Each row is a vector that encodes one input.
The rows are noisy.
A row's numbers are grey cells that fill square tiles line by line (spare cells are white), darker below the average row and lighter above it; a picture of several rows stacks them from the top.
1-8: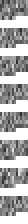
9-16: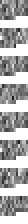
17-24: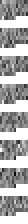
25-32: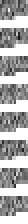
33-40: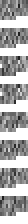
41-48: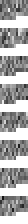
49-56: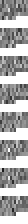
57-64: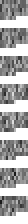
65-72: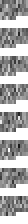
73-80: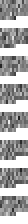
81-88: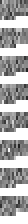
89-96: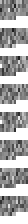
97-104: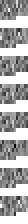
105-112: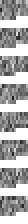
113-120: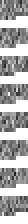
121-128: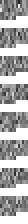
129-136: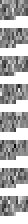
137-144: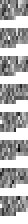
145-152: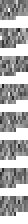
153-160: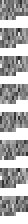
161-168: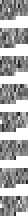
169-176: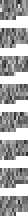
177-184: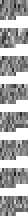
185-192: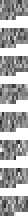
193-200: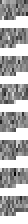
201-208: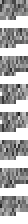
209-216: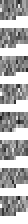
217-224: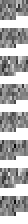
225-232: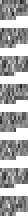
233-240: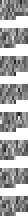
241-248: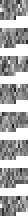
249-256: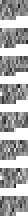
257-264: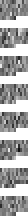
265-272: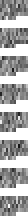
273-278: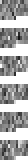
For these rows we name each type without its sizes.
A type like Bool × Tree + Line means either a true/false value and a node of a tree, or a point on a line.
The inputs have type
Line + Tree × Tree.
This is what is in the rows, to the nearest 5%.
About 50% of them hold a point on a line. The rest hold a node of each of two trees.
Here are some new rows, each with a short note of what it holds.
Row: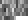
a point on a line
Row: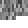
a point on a line
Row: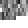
a point on a line
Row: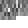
a node of each of two trees
